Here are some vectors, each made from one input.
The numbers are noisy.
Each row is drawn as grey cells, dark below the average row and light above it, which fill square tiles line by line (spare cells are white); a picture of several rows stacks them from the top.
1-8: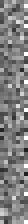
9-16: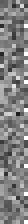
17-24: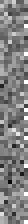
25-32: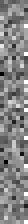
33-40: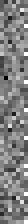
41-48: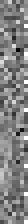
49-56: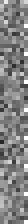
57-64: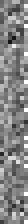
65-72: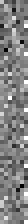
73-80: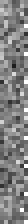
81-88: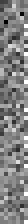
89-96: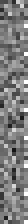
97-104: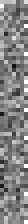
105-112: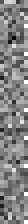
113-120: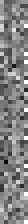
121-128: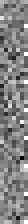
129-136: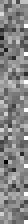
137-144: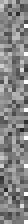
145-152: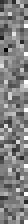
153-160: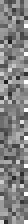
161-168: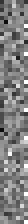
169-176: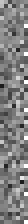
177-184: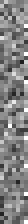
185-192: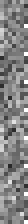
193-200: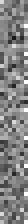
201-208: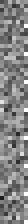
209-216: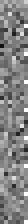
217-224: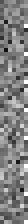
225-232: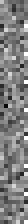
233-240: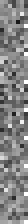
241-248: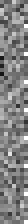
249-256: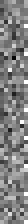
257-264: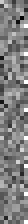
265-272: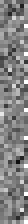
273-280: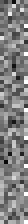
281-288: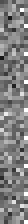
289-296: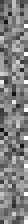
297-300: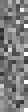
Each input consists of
a point on an 11-point circle, together with either a point on a 16-point circle, or one of 5 labels.
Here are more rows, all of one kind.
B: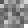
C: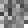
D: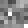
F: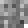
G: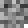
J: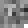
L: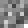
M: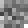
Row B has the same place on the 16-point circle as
D and L.
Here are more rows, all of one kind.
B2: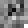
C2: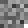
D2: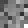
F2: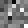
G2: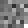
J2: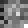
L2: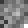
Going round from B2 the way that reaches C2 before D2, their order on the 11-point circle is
B2, G2, C2, L2, J2, F2, D2.
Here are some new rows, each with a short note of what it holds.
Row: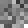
a point on an 11-point circle and a point on a 16-point circle
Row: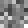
a point on an 11-point circle and a point on a 16-point circle
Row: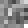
a point on an 11-point circle and a point on a 16-point circle
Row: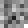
a point on an 11-point circle and a point on a 16-point circle
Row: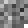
a point on an 11-point circle and a point on a 16-point circle
